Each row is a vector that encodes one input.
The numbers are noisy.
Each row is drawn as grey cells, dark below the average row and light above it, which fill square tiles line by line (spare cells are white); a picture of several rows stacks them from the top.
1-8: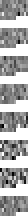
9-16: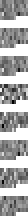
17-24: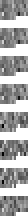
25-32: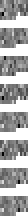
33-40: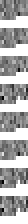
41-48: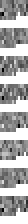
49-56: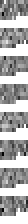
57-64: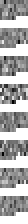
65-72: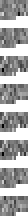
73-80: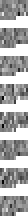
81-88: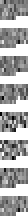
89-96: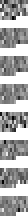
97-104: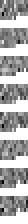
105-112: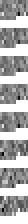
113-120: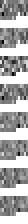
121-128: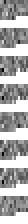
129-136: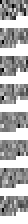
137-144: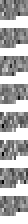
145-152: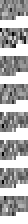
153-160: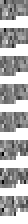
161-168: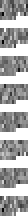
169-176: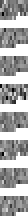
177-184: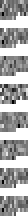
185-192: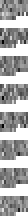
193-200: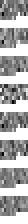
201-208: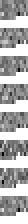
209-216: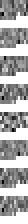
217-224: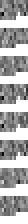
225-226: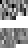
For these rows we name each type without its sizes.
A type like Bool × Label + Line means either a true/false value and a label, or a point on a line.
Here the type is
Bool × List(Line).
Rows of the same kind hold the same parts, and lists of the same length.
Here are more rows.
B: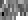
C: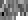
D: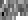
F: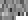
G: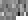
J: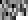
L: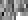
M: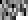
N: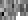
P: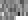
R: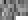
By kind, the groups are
B, C, D, G
F, L, N, P, R
J, M

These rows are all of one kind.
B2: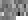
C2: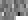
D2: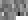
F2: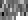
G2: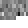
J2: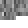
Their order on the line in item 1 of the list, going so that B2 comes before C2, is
G2, B2, D2, C2, J2, F2.
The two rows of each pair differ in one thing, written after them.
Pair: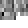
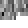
the place on the line in item 2 of the list
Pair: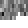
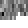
the place on the line in item 2 of the list
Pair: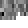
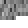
the true/false value
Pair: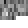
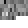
the place on the line in item 1 of the list
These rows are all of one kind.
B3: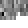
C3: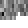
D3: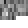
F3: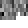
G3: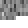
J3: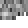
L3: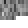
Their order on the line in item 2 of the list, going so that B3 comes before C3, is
J3, D3, B3, F3, C3, L3, G3.
